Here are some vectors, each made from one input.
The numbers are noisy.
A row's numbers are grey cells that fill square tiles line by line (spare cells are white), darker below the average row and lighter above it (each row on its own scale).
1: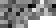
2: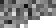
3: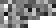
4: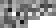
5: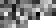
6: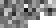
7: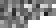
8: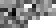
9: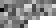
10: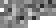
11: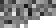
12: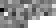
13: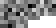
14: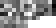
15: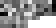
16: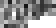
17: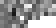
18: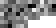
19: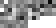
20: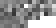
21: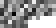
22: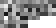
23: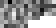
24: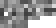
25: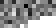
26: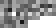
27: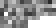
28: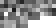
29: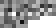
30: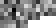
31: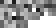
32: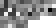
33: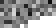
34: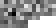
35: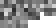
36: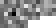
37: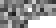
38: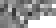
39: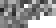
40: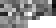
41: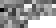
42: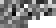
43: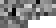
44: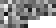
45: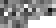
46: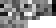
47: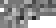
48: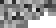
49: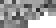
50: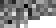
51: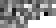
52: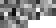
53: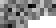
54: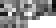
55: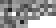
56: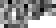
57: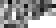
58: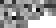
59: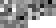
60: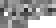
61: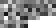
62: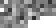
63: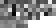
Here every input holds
either one of 8 labels, or a point on a 5-point line and a point on a 6-point line.
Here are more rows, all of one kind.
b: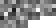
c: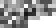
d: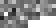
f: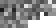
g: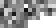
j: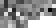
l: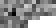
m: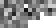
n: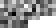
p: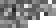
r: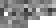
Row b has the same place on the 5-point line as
d, l and n.
